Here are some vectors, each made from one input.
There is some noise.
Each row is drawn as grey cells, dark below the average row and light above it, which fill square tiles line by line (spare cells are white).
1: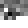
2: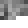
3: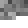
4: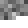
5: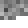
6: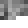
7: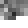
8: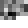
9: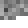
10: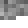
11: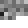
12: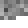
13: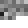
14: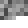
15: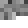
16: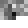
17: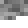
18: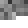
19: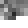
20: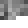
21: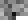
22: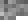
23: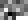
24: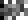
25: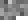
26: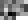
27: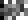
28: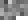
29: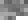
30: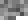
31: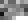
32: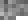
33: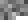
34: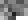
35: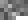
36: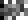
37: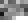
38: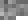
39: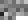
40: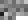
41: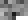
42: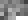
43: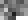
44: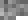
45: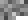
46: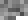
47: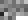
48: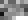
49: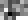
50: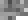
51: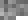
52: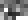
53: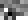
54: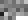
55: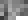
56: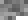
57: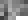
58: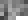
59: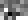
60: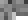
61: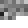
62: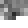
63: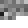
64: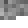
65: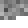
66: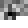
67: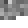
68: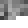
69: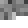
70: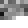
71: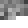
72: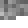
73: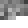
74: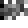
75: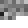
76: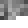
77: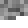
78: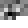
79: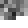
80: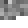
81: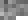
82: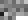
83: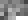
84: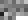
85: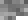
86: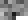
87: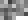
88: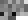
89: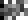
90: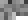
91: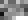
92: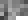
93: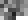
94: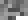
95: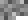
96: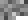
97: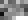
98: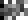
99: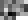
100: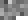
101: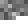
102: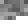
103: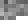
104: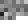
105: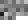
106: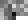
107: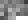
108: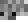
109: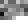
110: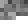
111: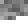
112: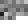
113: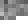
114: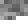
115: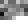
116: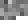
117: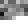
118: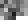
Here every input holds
a list of up to three points on a 4-point line.
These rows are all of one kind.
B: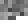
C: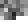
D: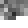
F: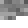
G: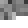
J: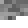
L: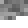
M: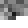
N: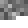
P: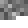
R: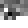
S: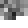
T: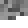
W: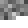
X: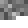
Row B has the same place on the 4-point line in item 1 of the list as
F, J, L and T.
